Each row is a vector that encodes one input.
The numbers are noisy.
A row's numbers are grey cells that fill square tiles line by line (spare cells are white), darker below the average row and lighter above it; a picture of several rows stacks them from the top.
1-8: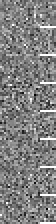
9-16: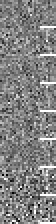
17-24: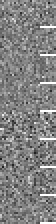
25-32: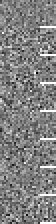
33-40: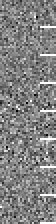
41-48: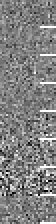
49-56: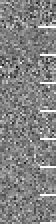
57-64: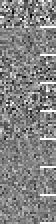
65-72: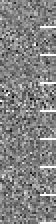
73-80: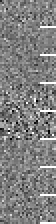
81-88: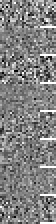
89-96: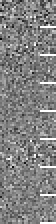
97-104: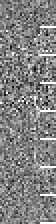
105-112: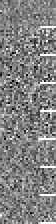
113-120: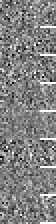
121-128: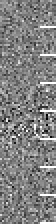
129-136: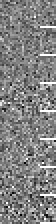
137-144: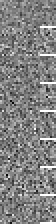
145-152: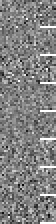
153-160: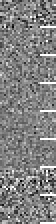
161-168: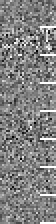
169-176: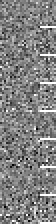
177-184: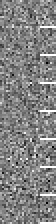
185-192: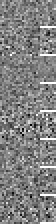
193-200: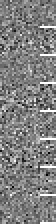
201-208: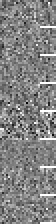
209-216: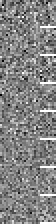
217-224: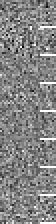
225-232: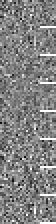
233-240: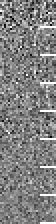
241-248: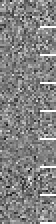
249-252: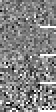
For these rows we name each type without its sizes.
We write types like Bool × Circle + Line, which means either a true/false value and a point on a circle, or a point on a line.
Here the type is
(Label + Tree) × List(Line).
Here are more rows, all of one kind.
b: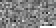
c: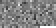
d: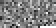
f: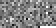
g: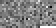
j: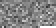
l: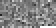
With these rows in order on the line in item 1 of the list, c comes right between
b and d.
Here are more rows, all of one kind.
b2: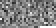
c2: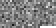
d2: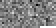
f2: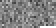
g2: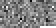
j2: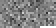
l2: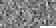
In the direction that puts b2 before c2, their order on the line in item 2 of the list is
l2, b2, g2, d2, j2, c2, f2.
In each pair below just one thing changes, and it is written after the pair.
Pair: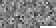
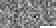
the place on the line in item 2 of the list
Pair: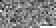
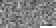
the label
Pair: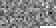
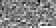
the place on the line in item 1 of the list
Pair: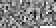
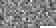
the place on the line in item 1 of the list
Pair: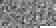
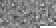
the place on the line in item 1 of the list
